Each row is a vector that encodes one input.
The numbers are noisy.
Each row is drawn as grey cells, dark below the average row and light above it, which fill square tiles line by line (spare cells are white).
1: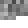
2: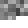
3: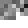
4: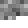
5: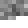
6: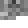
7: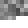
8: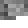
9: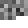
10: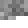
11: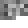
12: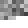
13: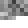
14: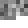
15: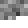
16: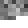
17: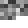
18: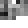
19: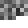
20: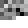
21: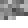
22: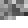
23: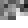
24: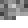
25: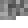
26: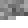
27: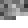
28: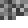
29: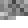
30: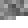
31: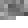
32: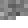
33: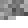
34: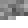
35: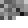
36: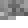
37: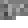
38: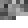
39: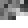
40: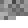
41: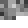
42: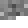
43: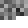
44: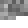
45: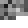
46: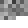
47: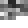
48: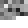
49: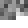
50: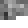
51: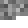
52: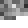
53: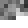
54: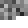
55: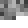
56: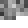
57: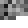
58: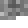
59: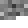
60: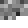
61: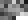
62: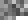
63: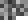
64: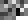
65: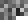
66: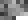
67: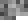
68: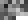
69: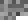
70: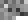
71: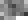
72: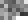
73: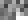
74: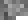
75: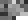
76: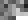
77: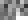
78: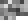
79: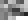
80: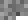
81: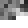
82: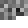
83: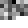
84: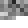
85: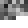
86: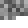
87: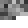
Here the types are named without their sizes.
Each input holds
a point on a line.
